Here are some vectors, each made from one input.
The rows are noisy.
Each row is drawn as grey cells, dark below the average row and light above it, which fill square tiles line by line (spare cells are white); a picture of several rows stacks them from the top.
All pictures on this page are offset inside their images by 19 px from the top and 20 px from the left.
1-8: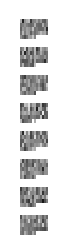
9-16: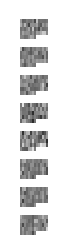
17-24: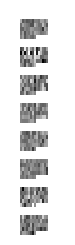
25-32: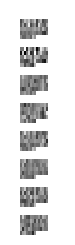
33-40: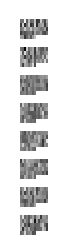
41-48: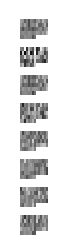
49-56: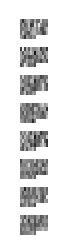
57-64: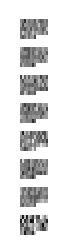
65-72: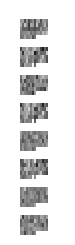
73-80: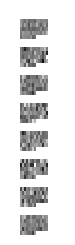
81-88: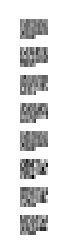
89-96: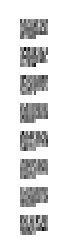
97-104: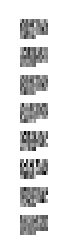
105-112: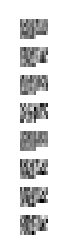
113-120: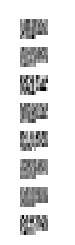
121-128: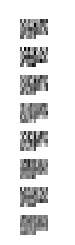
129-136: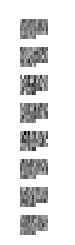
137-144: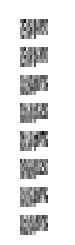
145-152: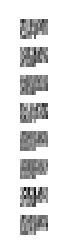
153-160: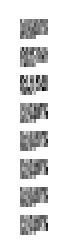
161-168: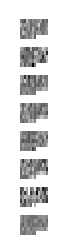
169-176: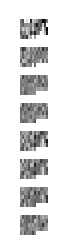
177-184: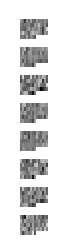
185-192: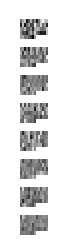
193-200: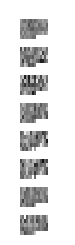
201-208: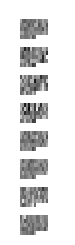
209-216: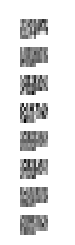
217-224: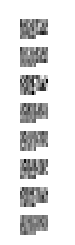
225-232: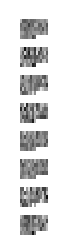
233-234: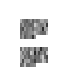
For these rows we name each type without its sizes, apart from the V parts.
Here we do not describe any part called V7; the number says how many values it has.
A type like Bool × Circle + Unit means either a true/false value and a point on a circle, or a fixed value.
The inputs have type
Bool × (Tree + V7).
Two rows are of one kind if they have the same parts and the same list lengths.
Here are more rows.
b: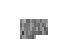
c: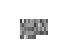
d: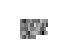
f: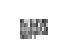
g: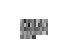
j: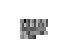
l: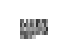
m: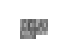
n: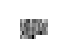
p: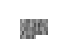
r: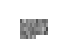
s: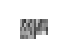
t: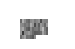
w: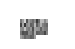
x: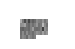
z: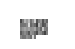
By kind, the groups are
b, g, l, m, n, p, r, s, t, w, x
c, d, f, j, z

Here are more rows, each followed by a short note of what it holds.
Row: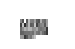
a node of a tree and a true/false value
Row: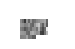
a true/false value and a value of V7
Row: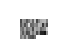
a true/false value and a value of V7
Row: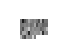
a true/false value and a value of V7
